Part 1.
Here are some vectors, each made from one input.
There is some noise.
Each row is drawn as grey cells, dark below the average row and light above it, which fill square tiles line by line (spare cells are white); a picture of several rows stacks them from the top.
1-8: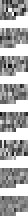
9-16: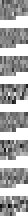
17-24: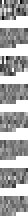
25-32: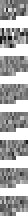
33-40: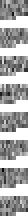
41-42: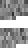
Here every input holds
a point on a 7-point line.
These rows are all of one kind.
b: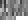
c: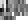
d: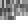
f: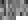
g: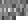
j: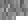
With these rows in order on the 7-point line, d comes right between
c and j.
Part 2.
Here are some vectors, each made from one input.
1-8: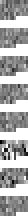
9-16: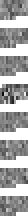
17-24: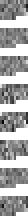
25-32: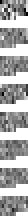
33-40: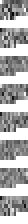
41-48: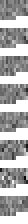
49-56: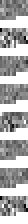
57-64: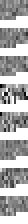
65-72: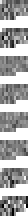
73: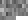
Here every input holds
three true/false values.
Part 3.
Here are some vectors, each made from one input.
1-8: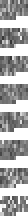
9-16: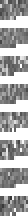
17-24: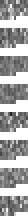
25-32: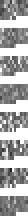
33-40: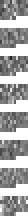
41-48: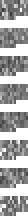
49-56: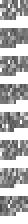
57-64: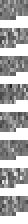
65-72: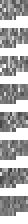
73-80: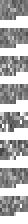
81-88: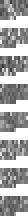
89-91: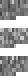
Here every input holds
either a fixed value, or four true/false values.
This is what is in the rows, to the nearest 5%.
About 5% of them hold a fixed value. The rest hold four true/false values.
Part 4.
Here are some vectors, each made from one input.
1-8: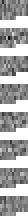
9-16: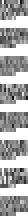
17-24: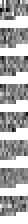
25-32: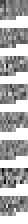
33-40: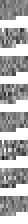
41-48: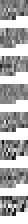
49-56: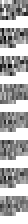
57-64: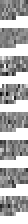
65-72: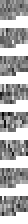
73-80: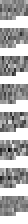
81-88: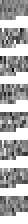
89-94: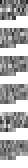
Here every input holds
a point on a 14-point line.
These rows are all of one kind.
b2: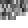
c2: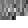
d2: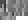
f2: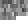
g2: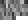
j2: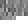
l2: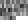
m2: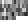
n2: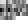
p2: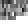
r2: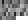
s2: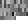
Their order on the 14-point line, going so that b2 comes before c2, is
l2, n2, b2, p2, f2, j2, d2, r2, s2, g2, m2, c2.
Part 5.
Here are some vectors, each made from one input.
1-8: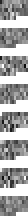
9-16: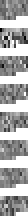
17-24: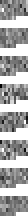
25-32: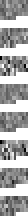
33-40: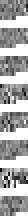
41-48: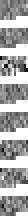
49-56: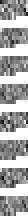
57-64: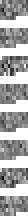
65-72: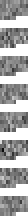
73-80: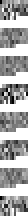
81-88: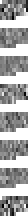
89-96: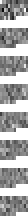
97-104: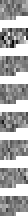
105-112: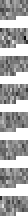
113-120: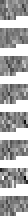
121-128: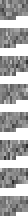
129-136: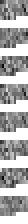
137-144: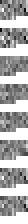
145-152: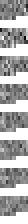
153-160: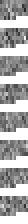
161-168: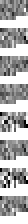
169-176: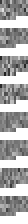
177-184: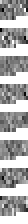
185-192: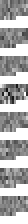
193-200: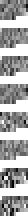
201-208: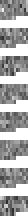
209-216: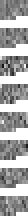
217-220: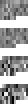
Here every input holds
four true/false values.
